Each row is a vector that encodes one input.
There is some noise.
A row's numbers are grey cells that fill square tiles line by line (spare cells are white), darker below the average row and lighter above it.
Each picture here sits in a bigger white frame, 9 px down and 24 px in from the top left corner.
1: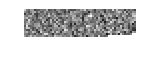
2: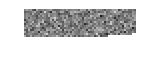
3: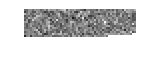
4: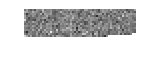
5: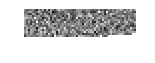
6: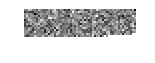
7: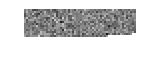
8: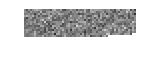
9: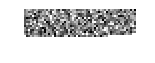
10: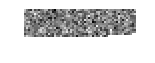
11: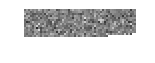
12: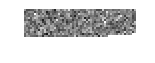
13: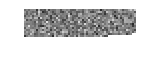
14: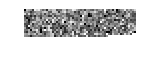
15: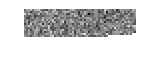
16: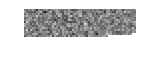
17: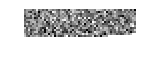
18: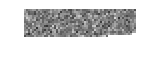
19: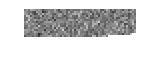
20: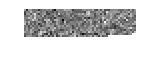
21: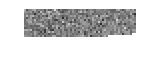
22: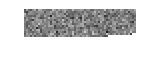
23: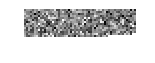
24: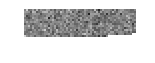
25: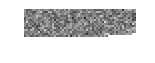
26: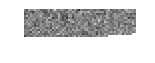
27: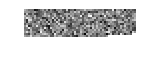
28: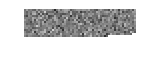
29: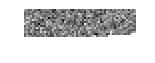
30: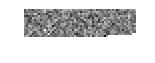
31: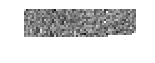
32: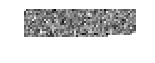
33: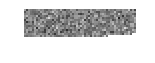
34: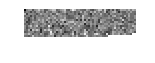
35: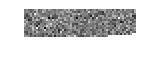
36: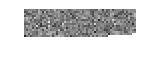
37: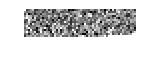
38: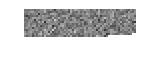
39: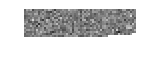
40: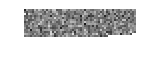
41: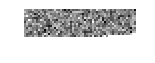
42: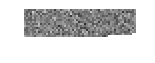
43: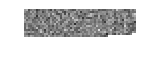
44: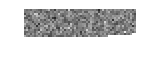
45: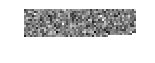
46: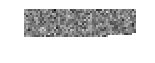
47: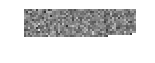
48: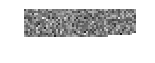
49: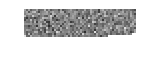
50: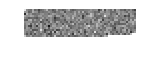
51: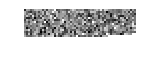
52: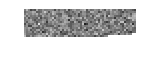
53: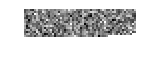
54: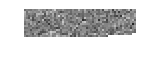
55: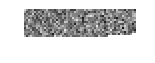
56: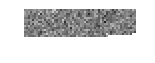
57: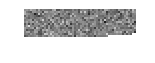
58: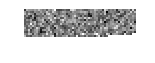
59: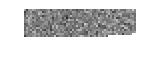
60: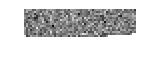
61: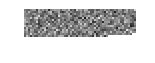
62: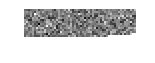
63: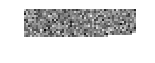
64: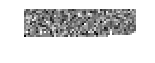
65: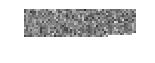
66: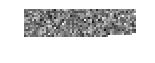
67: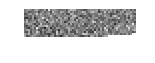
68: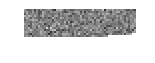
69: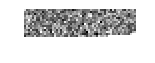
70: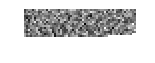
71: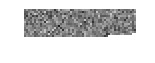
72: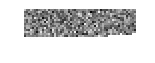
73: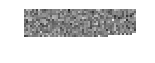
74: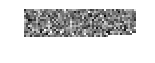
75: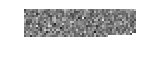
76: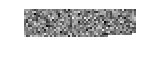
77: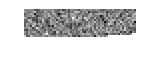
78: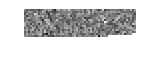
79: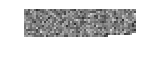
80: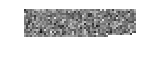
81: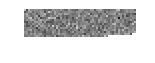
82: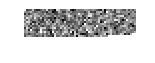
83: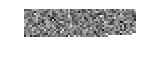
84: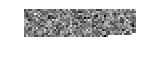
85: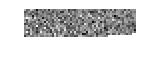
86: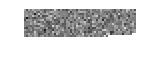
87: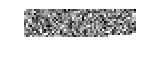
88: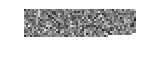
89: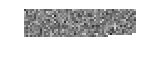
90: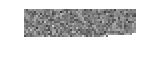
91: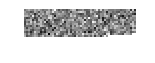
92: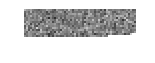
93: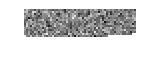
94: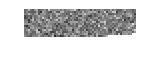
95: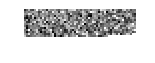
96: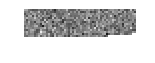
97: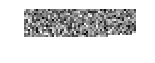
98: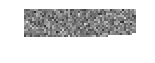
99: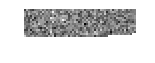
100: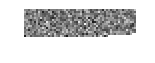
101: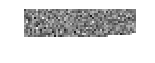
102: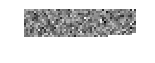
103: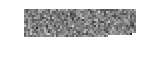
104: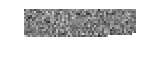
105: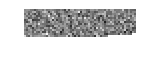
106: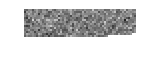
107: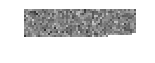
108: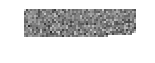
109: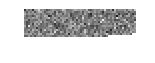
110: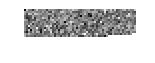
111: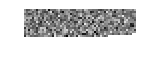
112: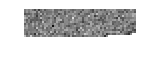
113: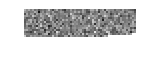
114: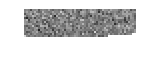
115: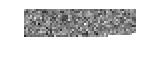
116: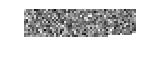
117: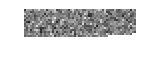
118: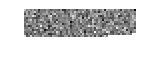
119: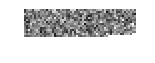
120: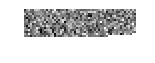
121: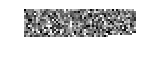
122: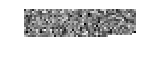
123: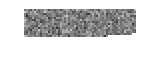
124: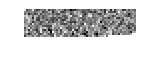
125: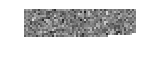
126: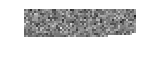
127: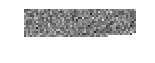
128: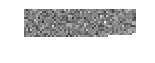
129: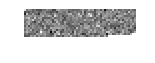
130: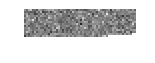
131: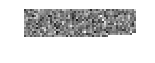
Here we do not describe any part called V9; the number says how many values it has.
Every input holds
three true/false values, together with either a point on a 5-point line, or a value of V9.
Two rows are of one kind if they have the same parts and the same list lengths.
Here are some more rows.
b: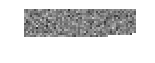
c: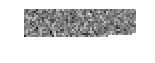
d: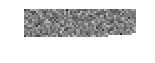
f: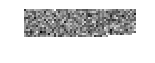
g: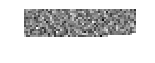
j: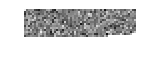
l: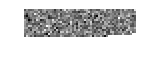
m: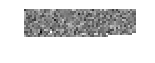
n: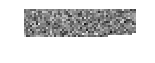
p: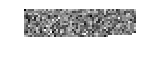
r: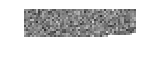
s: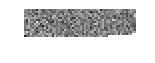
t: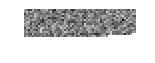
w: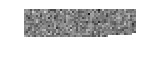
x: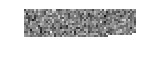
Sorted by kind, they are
b, l, m, n, p, s, w, x
c, d, f, g, j, r, t

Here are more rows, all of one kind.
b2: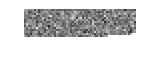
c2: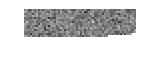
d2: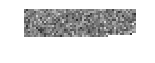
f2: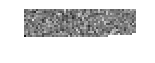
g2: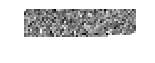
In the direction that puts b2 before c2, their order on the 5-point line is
b2, c2, f2, g2, d2.
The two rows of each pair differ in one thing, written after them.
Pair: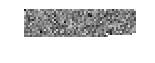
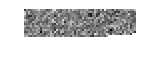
the value of V9
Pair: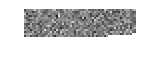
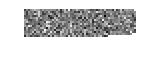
the value of V9
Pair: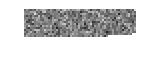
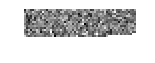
the value of V9
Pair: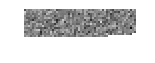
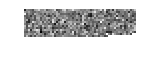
one of the three true/false values
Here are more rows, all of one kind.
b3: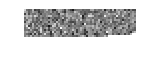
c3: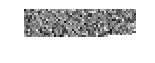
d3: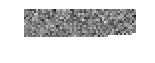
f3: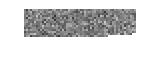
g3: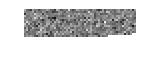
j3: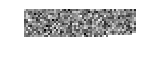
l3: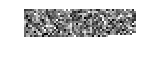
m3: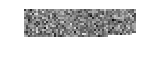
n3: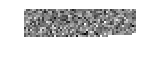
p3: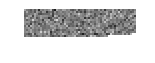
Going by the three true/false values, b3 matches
g3 and m3.
